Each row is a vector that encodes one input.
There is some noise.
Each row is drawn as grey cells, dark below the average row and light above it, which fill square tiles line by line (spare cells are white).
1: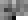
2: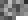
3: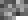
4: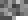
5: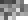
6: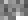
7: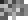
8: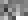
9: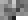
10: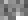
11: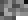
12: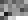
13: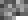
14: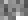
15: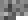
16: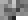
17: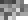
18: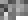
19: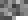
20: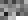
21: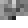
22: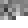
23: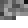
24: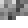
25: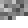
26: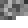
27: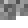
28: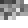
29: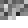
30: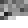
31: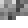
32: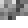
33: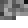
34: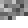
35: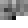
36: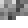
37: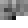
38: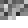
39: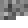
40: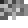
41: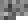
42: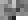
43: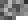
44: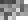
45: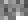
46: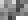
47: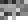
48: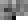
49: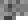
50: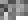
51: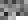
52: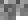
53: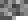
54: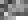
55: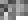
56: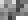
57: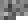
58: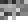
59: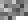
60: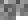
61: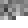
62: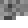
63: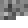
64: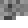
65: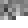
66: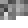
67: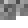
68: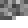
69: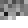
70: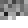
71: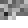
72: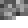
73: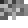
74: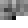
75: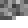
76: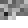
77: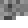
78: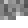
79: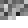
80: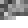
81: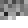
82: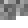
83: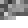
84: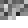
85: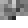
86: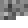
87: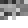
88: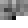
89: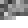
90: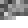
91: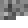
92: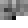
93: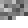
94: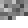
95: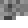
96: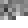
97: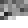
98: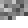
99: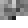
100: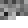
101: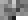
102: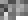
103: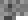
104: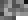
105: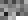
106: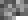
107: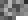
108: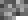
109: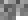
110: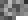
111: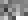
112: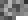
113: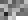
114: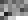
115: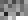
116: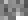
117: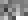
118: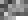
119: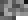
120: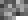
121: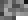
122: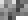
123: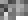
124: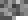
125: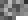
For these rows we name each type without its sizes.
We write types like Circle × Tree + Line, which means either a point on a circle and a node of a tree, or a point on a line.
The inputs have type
Label + Line.
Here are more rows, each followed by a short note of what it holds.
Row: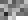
a label
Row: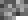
a point on a line
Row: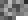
a point on a line
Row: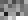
a label
